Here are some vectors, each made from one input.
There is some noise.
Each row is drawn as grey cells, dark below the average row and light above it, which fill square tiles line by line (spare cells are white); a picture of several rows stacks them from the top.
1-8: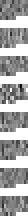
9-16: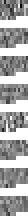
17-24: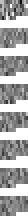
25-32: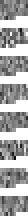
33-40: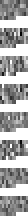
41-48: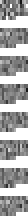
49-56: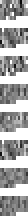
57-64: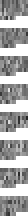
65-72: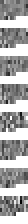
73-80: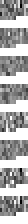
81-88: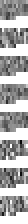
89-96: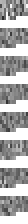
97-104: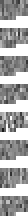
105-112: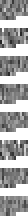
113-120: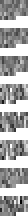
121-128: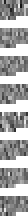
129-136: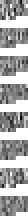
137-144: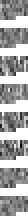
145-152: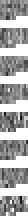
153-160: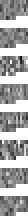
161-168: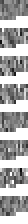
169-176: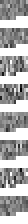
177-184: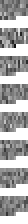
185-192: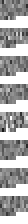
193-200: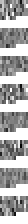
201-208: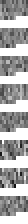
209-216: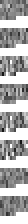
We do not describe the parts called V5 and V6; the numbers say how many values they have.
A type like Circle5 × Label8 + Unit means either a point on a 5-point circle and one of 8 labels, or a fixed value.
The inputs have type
Bool × V5 + Label9 × Tree9 × V6.
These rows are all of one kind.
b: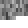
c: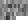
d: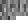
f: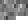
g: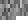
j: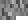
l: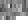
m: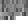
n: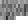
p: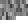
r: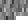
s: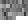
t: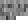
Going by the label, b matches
m and n.
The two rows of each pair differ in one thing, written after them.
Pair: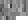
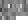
the node of the tree
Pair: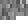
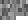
the node of the tree
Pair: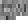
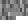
the value of V6
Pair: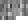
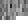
the node of the tree
